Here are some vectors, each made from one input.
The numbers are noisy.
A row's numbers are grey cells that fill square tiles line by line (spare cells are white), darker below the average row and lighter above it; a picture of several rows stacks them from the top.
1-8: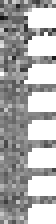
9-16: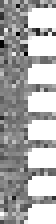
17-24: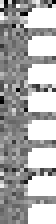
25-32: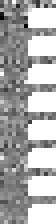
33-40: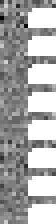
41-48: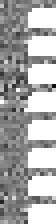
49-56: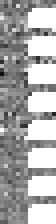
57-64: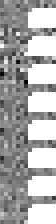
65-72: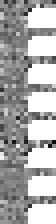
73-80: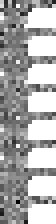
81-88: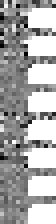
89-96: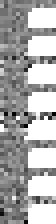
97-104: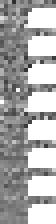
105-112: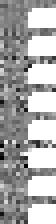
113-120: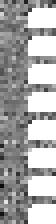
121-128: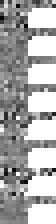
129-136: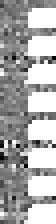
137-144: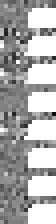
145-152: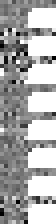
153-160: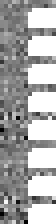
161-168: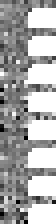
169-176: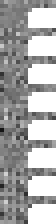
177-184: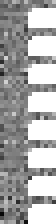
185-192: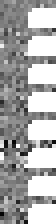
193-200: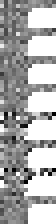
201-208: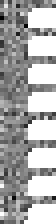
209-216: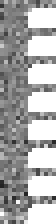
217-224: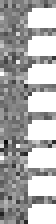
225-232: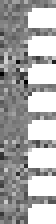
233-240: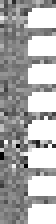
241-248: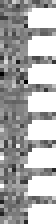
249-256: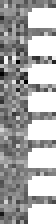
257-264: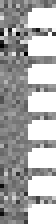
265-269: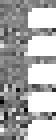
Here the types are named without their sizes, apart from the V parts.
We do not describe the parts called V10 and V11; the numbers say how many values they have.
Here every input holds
either a node of each of two trees and a value of V10, or a value of V11.
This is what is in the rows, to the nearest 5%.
About 65% of them hold a node of each of two trees and a value of V10. The rest hold a value of V11.
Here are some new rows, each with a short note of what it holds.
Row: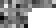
a value of V11
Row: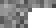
a value of V11
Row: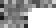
a node of each of two trees and a value of V10
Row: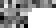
a value of V11
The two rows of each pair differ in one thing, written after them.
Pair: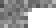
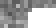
the value of V10
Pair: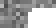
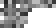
the value of V10
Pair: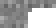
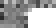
the value of V10
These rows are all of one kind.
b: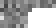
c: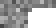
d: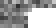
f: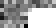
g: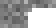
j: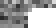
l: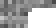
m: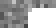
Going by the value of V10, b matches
c and d.
